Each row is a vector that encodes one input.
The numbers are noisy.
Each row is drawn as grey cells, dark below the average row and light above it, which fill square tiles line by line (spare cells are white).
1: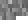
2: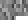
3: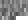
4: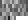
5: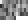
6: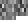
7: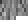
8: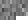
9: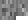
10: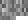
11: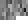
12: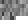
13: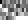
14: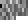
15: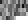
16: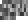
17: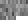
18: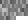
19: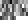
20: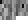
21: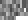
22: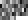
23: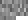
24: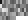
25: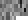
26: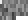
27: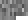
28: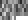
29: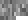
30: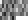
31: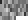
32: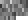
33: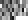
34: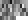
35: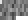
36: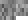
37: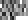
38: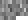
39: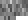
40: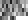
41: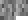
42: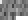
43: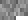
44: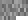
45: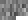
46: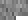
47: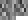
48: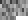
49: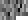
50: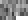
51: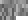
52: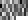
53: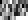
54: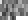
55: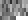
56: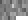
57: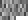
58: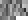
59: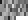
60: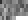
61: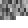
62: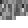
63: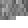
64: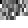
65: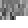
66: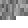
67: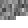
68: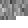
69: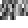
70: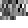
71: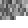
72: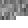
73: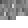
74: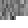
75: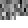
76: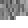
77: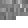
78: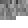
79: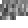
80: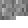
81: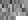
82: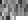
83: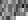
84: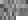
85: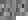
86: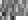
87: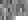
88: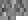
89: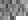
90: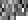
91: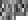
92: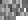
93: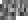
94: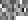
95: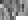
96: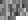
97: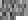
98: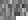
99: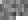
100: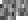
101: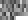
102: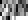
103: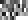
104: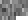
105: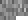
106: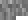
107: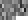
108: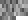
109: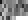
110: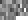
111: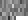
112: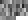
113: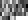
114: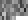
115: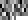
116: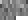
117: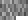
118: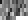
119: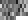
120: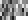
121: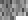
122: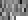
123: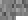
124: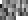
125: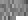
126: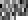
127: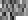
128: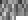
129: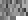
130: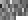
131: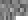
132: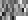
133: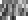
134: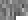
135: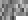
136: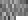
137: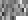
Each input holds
a list of up to two points on a 10-point circle.
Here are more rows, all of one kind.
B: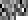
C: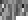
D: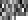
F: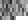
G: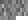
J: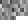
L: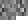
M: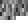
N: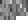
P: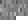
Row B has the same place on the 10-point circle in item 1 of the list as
C, D, L and M.
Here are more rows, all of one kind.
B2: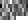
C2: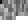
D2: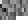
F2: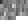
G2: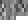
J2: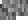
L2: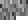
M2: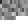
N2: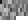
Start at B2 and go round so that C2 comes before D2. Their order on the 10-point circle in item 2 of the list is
B2, C2, N2, G2, L2, J2, F2, D2, M2.
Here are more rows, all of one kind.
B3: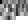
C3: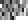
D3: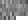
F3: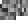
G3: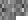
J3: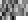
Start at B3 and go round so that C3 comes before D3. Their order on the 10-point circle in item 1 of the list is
B3, C3, G3, F3, J3, D3.
